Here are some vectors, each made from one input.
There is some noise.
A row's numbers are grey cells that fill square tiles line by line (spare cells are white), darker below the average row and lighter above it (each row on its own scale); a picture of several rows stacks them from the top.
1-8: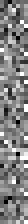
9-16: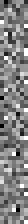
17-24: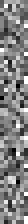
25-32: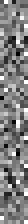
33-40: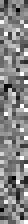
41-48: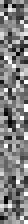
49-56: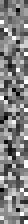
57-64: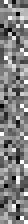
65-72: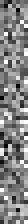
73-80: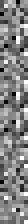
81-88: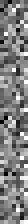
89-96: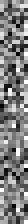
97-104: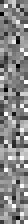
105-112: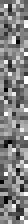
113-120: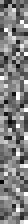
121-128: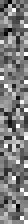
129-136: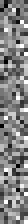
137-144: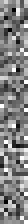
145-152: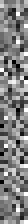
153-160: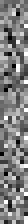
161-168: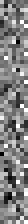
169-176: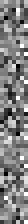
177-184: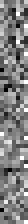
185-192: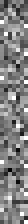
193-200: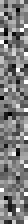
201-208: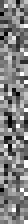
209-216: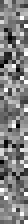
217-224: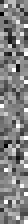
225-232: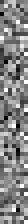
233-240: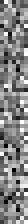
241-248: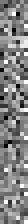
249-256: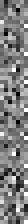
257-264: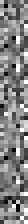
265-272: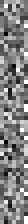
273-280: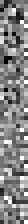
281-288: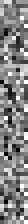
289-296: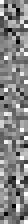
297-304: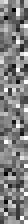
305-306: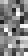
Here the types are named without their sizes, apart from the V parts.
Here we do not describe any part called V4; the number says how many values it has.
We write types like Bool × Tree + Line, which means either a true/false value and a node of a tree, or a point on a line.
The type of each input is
Circle + List(Bool × V4).
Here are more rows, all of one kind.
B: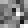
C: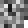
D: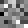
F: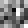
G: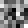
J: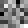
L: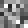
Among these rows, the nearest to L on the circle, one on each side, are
C and D.
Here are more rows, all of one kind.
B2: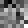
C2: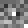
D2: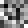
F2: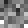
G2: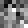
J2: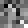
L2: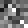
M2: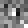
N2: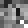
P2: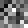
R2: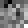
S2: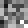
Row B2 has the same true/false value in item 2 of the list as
D2, F2, N2 and R2.
